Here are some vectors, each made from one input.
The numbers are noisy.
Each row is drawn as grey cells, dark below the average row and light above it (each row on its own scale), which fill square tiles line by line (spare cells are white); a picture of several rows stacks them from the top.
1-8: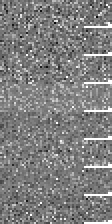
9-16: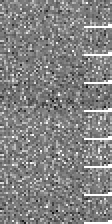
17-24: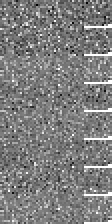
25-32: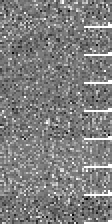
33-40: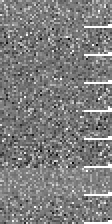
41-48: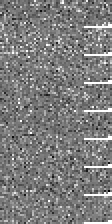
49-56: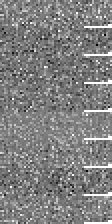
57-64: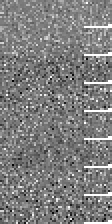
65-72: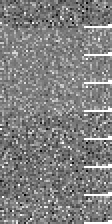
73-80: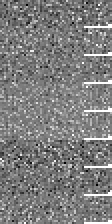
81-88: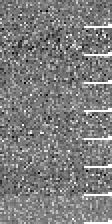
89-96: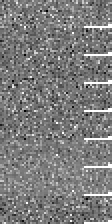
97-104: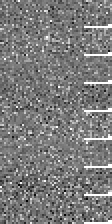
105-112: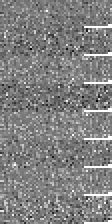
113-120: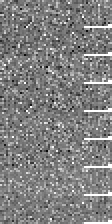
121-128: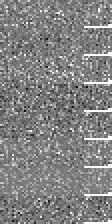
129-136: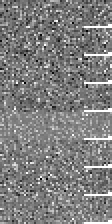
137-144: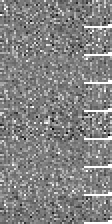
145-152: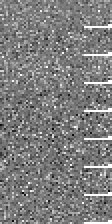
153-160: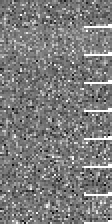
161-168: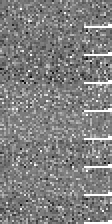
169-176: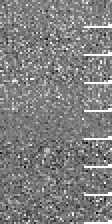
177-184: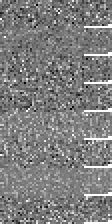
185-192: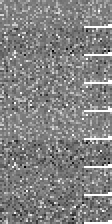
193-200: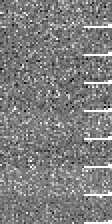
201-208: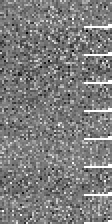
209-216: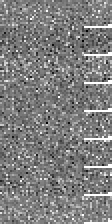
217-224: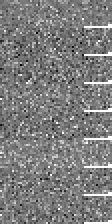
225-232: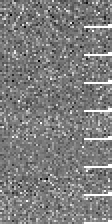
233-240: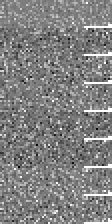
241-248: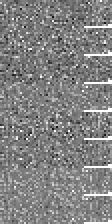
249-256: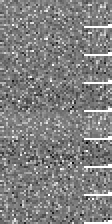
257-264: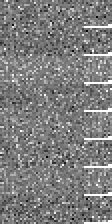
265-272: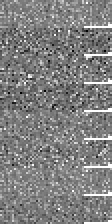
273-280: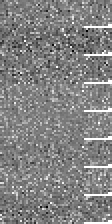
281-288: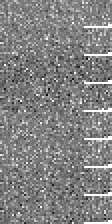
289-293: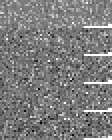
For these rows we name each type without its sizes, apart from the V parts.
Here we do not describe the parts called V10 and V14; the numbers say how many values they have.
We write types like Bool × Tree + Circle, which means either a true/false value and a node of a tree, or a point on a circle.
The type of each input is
Bool × (Circle + V14) × V10.
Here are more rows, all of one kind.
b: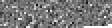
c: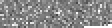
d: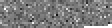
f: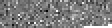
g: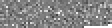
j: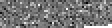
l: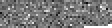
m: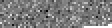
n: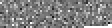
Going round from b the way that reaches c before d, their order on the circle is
b, m, l, c, d, j, g, f, n.
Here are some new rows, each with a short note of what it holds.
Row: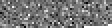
a point on a circle, a true/false value and a value of V10
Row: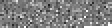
a point on a circle, a true/false value and a value of V10
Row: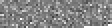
a point on a circle, a true/false value and a value of V10
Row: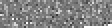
a true/false value, a value of V10 and a value of V14
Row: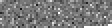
a point on a circle, a true/false value and a value of V10
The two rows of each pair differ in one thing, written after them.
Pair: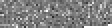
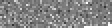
the value of V10
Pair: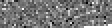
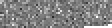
the value of V10
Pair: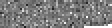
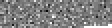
the value of V10
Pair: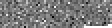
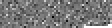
the true/false value
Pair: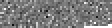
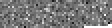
the value of V10
